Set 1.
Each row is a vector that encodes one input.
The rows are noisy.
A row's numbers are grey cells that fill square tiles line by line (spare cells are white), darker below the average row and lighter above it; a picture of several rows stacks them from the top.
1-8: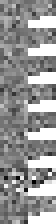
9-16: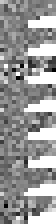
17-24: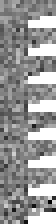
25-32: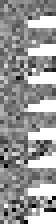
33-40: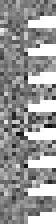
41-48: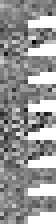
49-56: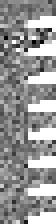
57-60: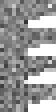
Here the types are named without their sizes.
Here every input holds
a label, together with either a fixed value, or three true/false values.
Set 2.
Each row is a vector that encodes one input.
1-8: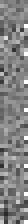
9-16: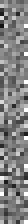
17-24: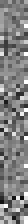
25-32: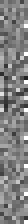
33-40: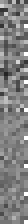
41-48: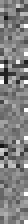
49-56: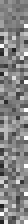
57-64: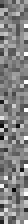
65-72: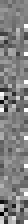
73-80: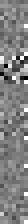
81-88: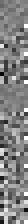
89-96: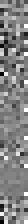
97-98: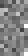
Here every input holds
a point on a 7-point line and a true/false value.
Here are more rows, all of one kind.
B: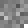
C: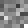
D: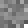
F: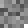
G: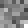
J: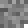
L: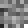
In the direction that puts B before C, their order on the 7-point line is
D, B, C, G, J, F, L.
